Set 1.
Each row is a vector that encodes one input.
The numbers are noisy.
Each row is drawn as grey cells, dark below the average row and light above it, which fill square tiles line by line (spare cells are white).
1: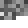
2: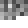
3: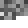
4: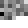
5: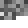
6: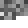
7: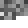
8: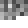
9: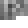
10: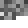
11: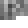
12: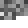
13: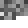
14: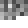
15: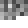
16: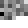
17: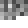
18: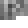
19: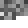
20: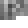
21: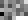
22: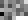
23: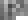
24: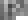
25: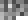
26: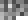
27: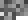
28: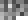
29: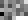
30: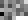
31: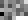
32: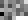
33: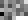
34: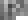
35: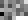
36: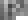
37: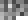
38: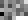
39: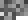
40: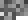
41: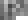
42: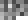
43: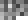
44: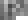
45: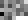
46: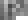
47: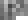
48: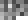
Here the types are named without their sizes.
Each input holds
a point on a line.
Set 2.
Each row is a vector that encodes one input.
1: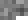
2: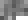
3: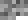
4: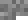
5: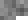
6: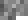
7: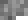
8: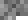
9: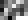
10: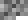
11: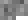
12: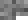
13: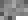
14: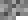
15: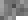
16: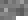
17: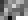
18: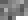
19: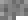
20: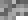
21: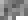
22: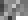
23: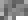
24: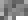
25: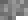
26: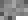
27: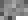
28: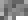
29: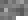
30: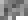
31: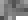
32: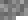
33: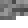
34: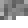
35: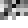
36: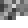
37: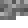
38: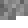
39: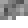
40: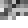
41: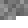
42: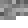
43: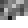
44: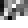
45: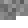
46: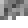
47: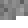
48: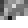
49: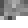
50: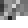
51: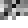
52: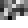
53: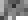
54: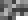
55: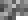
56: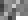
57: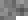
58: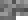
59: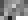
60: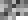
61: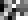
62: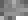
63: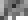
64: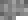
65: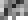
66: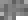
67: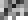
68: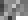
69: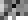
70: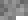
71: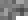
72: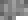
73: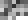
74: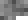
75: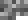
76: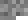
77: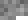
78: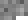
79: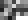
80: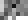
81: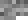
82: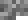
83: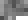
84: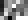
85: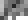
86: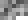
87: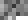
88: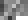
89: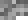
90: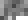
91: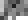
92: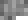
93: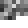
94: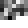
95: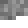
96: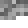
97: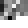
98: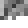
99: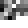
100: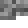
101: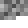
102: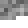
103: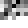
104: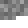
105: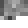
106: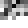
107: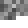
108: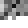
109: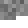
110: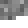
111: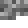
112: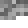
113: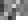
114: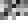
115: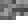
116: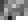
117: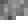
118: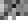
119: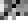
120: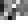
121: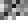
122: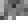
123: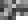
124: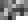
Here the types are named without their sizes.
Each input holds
a point on a circle.
